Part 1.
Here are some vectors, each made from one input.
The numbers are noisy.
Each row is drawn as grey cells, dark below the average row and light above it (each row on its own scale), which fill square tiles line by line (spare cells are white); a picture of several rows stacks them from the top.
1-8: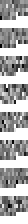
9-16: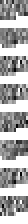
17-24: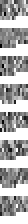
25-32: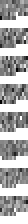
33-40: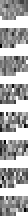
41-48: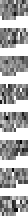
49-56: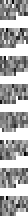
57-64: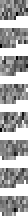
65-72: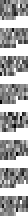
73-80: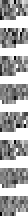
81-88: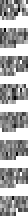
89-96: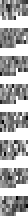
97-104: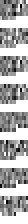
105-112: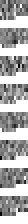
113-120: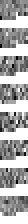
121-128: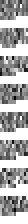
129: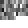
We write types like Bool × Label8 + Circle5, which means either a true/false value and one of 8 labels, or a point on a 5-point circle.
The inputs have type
Circle6 × Label12.
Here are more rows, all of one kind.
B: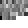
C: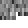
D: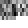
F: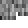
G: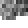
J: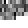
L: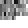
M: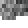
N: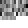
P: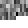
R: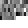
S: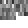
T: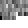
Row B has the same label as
C, F, S and T.
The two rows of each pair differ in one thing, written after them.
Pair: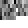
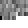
the label
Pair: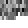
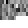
the label
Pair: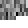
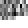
the label
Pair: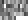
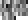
the place on the 6-point circle
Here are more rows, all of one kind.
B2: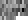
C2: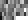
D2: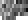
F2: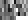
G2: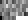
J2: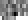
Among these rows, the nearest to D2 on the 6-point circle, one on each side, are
F2 and J2.
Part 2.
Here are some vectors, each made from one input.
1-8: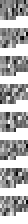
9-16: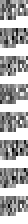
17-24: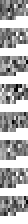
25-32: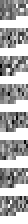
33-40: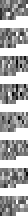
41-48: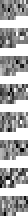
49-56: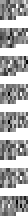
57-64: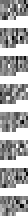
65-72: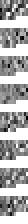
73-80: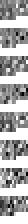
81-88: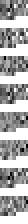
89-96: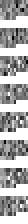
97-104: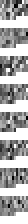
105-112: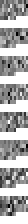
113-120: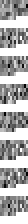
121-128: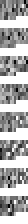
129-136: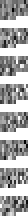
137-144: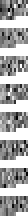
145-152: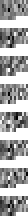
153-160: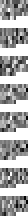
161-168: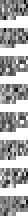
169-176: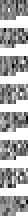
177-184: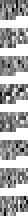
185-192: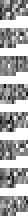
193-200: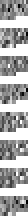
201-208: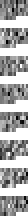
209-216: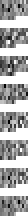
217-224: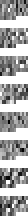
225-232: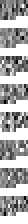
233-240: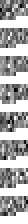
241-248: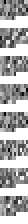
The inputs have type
List2(Circle6).
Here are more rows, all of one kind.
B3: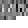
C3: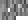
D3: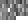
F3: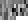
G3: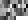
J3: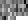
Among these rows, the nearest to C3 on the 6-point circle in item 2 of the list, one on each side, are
D3 and F3.
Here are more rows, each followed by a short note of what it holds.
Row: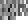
a list of one item
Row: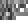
a list of one item
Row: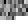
the empty list
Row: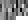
a list of two items
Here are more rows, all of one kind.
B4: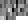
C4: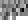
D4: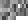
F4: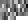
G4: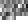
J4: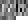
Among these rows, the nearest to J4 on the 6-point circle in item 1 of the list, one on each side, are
B4 and F4.
